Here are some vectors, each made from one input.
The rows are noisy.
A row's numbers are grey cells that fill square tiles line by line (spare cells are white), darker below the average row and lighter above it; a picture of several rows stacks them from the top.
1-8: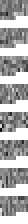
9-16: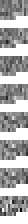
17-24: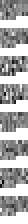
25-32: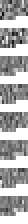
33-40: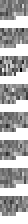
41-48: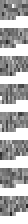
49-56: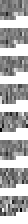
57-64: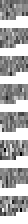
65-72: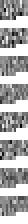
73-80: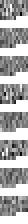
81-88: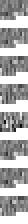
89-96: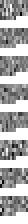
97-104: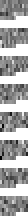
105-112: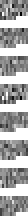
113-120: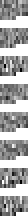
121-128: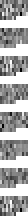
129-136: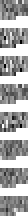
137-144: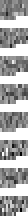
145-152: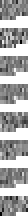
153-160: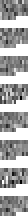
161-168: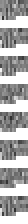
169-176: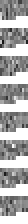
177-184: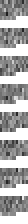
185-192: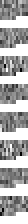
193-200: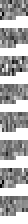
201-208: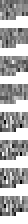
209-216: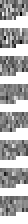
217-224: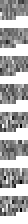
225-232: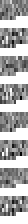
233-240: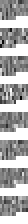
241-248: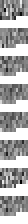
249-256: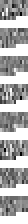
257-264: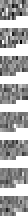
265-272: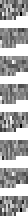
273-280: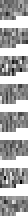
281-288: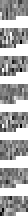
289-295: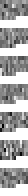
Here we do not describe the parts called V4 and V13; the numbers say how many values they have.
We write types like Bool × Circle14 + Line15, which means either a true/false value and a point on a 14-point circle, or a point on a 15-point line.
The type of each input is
Label8 × (Unit + V4 × V13) + Line7.
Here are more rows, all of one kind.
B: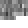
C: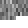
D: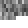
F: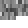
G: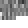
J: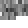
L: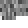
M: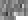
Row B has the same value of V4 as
D and L.
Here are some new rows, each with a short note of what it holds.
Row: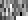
a point on a 7-point line
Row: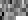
one of 8 labels, a value of V4 and a value of V13
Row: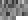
one of 8 labels
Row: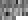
one of 8 labels
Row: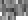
one of 8 labels, a value of V4 and a value of V13
